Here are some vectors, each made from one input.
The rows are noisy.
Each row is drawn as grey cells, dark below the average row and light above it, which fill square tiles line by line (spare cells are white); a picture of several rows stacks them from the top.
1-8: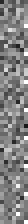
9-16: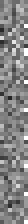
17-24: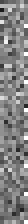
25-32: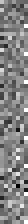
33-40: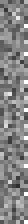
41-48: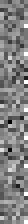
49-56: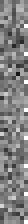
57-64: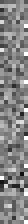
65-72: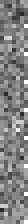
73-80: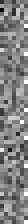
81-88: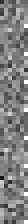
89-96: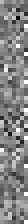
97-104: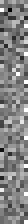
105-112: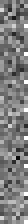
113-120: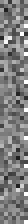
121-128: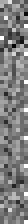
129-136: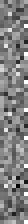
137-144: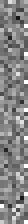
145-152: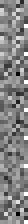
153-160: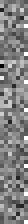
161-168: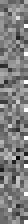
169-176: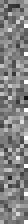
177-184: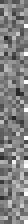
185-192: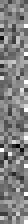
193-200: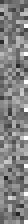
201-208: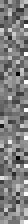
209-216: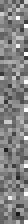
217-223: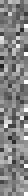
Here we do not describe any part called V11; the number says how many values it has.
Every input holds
either a point on an 8-point line, or a node of a 13-node tree, or a value of V11.
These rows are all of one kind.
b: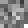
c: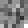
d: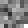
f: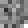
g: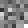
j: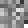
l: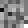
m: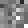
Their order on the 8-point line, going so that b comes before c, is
j, m, b, d, f, c, g, l.
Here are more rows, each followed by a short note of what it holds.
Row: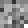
a node of a 13-node tree
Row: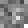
a point on an 8-point line
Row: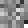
a point on an 8-point line
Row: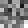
a point on an 8-point line
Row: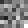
a node of a 13-node tree
